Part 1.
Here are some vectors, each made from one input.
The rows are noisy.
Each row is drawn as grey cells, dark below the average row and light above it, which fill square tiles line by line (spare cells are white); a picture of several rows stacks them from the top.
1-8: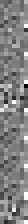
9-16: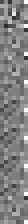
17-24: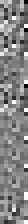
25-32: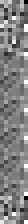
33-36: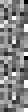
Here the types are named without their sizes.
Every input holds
a point on a line.
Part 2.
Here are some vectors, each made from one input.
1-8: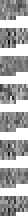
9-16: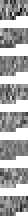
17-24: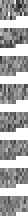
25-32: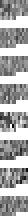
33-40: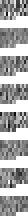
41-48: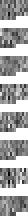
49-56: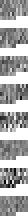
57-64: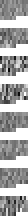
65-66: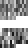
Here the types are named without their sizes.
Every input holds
a label.
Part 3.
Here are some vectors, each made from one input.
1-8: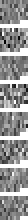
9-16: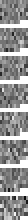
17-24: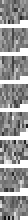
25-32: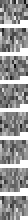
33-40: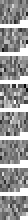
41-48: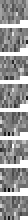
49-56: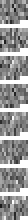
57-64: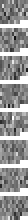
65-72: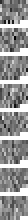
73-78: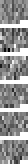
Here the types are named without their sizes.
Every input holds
either a point on a circle, or a fixed value.
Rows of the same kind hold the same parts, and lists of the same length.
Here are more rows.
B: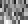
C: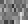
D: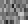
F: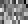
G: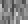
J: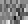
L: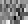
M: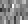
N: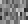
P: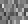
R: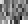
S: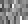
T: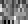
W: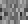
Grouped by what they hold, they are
B, F
C, D, G, J, L, M, N, P, R, S, T, W

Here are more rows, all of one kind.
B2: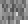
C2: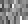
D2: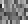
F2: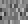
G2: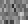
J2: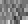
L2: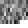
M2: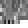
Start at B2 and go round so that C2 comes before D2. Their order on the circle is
B2, J2, L2, C2, F2, D2, G2, M2.
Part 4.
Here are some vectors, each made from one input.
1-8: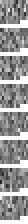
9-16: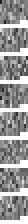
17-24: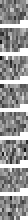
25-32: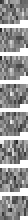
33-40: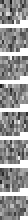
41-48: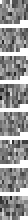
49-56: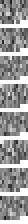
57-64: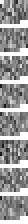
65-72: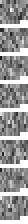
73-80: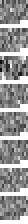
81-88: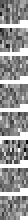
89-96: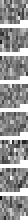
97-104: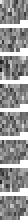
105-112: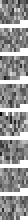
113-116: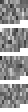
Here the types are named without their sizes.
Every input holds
a point on a circle.
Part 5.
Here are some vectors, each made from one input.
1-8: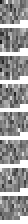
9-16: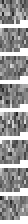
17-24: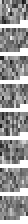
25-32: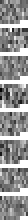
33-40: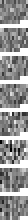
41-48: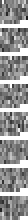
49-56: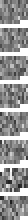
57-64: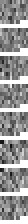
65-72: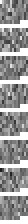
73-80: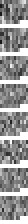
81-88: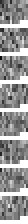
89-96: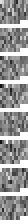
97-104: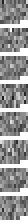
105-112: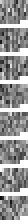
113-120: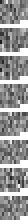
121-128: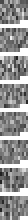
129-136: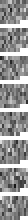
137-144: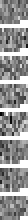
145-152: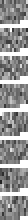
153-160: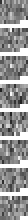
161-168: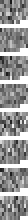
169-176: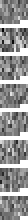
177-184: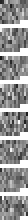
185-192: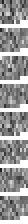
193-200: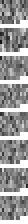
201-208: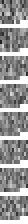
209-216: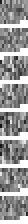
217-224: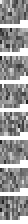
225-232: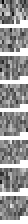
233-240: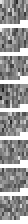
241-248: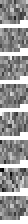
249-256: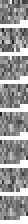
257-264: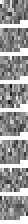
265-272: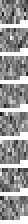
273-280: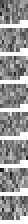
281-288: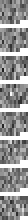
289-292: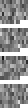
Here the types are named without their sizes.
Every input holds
a point on a circle.
